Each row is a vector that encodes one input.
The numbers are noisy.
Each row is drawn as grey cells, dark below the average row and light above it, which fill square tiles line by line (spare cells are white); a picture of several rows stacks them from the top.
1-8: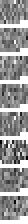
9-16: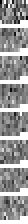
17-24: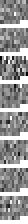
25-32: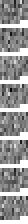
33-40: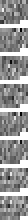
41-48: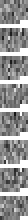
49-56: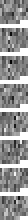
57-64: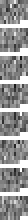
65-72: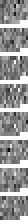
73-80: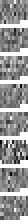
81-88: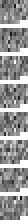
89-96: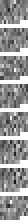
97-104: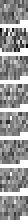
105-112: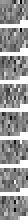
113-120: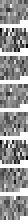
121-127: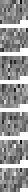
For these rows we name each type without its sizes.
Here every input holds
either a point on a circle and a label, or a fixed value.
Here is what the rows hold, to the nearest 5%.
About 95% of them hold a point on a circle and a label. The rest hold a fixed value.
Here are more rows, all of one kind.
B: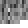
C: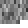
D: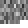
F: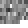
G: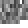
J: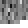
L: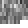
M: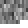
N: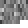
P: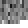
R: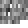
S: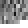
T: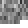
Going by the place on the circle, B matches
J and P.
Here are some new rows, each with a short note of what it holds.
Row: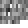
a point on a circle and a label
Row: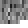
a point on a circle and a label
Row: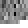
a point on a circle and a label
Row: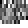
a fixed value
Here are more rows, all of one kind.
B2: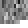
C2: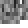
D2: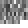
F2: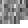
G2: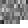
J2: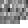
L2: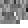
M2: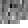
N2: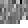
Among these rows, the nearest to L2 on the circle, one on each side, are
C2 and G2.
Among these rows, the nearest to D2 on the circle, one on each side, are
B2 and J2.
